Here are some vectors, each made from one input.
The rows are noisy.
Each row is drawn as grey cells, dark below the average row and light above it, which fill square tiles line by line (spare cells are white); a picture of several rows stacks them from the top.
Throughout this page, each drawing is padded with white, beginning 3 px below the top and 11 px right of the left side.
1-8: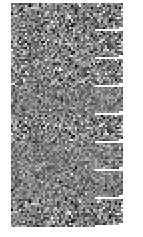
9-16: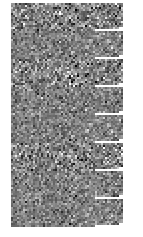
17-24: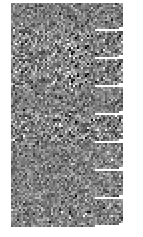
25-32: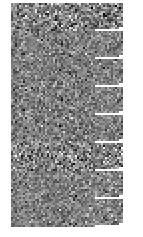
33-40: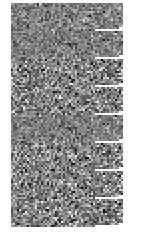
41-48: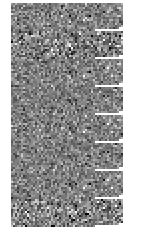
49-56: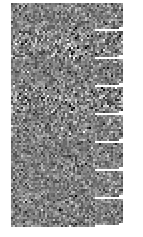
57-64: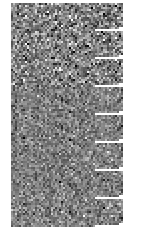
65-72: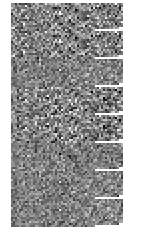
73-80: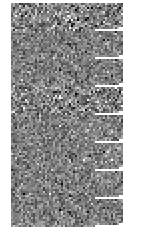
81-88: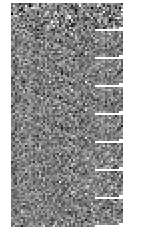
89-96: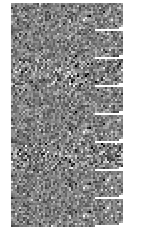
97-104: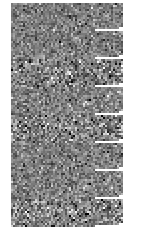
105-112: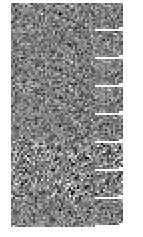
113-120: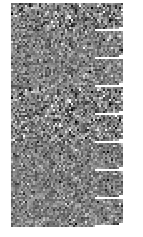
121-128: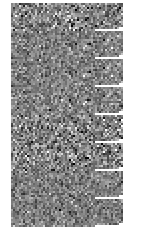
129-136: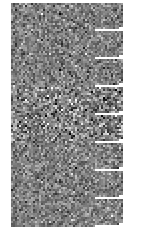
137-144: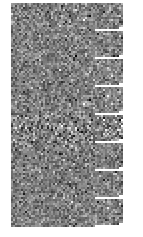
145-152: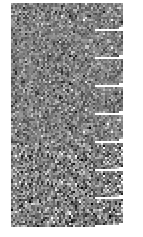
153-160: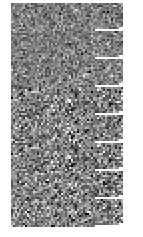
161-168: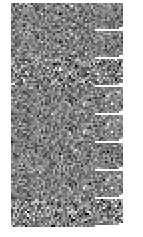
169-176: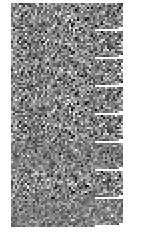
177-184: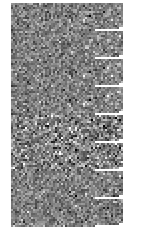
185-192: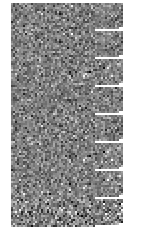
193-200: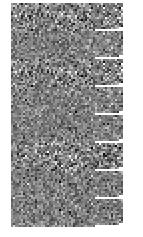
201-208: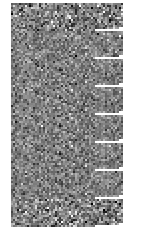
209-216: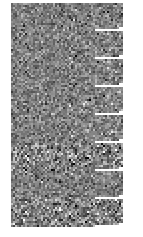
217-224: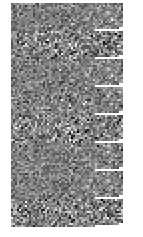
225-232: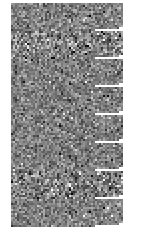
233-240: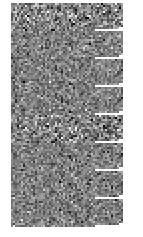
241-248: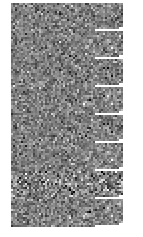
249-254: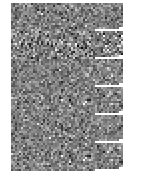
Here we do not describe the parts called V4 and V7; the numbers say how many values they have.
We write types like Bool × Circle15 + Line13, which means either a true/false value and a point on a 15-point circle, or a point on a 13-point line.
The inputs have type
Bool × Circle10 × V4 + V7.
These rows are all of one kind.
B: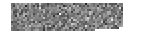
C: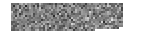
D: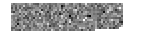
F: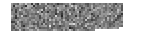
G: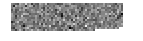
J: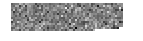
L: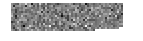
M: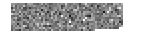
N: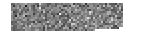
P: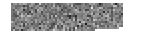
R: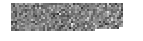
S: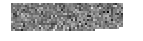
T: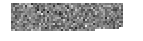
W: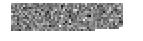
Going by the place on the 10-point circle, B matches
L, N, S and W.
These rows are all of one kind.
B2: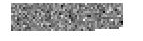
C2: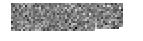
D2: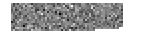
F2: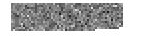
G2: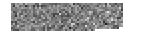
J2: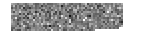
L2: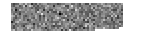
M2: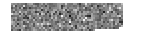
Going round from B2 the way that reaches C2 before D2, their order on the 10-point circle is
B2, L2, C2, F2, M2, G2, J2, D2.
